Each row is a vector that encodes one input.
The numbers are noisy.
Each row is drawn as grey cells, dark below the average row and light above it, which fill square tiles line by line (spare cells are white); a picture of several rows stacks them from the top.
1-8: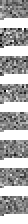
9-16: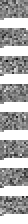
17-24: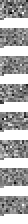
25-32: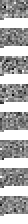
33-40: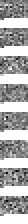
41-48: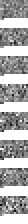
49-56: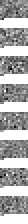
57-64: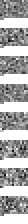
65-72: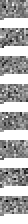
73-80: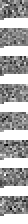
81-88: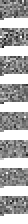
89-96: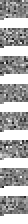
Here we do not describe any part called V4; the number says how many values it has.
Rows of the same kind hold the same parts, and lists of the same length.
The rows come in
2 kinds.
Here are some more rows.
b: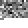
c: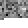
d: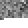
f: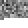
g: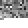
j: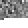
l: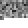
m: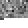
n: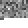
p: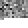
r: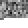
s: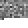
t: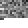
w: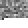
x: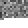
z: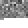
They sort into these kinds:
b, d, g, l, m, n, r, t
c, f, j, p, s, w, x, z

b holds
a point on a 5-point line and a value of V4.
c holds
one of 7 labels and a value of V4.
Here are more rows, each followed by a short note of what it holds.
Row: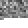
one of 7 labels and a value of V4
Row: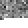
a point on a 5-point line and a value of V4
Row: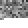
a point on a 5-point line and a value of V4
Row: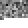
a point on a 5-point line and a value of V4
